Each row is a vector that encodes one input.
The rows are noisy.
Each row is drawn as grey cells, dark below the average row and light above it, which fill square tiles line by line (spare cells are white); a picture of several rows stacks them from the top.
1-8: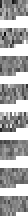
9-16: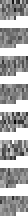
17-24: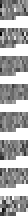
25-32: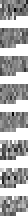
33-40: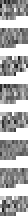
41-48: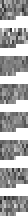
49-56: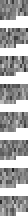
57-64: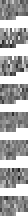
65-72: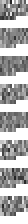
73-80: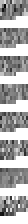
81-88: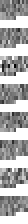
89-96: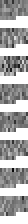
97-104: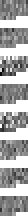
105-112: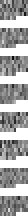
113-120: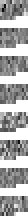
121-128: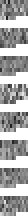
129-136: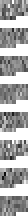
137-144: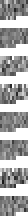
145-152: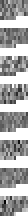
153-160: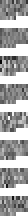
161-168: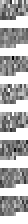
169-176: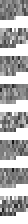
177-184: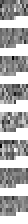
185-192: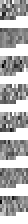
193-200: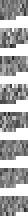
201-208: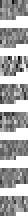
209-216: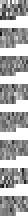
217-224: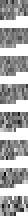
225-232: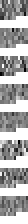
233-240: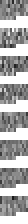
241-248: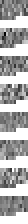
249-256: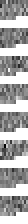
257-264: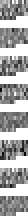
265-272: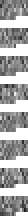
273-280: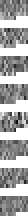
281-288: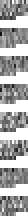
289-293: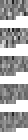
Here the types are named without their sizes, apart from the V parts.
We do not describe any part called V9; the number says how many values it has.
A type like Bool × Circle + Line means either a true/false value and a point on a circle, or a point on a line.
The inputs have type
(Bool × Label + V9) × Label + Circle + Unit.
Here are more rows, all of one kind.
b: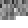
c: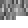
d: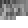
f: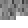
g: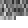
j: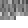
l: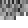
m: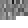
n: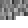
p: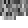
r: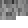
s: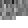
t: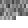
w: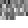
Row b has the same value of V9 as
g, m and s.
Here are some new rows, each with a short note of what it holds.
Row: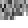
a fixed value
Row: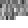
a label and a value of V9
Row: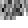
a fixed value
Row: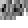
a fixed value
